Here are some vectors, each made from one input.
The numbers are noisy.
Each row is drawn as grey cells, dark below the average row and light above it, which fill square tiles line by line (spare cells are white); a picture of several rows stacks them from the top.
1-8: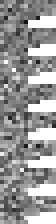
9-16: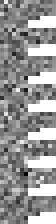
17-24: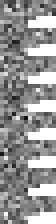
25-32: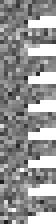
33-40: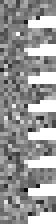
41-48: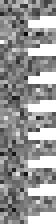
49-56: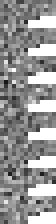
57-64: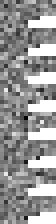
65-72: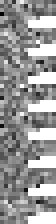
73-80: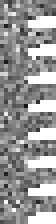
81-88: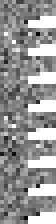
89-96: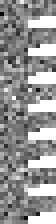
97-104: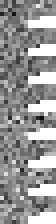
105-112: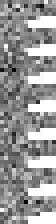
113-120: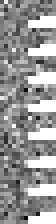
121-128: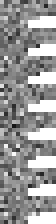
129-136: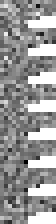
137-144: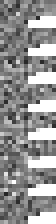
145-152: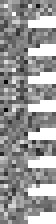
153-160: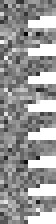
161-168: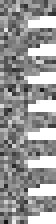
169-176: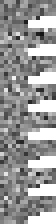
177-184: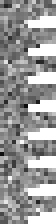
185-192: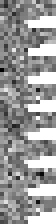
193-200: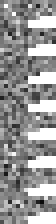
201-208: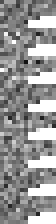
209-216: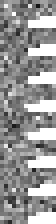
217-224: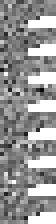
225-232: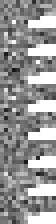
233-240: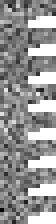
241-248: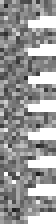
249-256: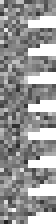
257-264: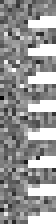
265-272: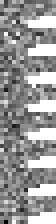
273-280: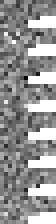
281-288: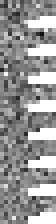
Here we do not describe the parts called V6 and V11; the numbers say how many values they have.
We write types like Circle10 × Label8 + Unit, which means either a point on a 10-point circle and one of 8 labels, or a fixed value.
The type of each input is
Bool × V6 + (Tree9 + Unit) × V11.
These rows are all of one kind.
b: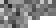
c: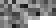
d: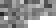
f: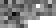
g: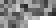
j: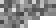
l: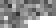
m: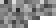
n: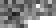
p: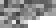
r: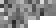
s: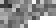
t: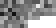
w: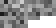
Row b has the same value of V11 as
c, f, l and n.
